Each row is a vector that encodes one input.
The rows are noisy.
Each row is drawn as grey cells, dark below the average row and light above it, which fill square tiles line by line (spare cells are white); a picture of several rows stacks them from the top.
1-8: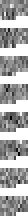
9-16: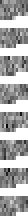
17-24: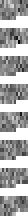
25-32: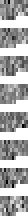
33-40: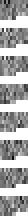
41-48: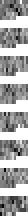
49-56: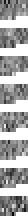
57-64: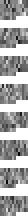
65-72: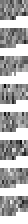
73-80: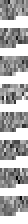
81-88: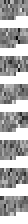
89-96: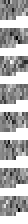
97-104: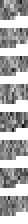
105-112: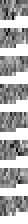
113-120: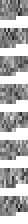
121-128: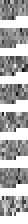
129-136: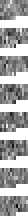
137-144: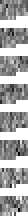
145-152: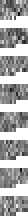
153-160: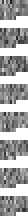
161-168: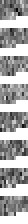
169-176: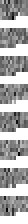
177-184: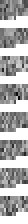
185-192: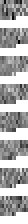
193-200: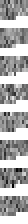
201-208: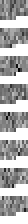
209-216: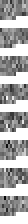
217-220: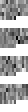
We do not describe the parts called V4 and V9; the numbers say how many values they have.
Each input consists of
a point on a 6-point line, a value of V4 and a value of V9, together with either a node of an 8-node tree, or four true/false values.
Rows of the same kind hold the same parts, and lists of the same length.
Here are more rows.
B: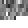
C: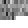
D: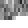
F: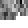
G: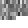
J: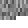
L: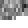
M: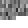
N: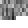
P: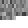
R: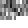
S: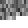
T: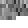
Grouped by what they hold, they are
B, R, S
C, D, F, G, J, L, M, N, P, T

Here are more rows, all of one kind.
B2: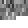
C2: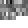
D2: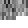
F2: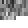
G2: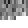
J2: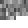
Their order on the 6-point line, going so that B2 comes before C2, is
J2, F2, G2, B2, C2, D2.
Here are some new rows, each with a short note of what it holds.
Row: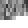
a point on a 6-point line, a node of an 8-node tree, a value of V4 and a value of V9
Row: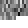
a point on a 6-point line, four true/false values, a value of V4 and a value of V9
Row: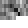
a point on a 6-point line, a node of an 8-node tree, a value of V4 and a value of V9
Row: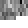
a point on a 6-point line, four true/false values, a value of V4 and a value of V9
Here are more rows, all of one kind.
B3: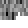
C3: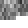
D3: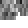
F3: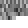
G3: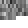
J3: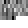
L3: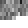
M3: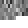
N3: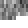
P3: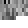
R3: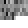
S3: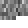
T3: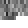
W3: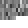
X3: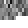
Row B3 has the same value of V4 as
J3, P3, R3 and T3.
